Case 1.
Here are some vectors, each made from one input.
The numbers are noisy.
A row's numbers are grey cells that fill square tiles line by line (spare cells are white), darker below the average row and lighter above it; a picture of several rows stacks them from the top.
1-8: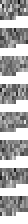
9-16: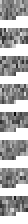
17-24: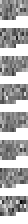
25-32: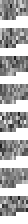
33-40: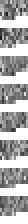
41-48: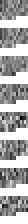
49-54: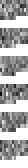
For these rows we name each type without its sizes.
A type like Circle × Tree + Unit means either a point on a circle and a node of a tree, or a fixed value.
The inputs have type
Label.
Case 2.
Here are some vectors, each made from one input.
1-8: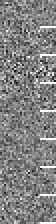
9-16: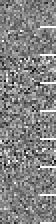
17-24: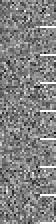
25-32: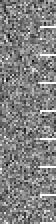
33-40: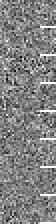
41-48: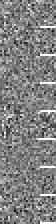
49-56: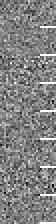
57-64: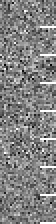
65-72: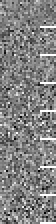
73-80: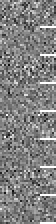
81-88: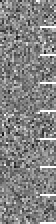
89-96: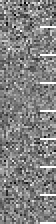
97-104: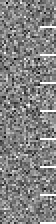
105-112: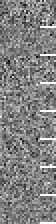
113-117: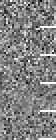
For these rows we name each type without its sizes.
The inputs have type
Circle.
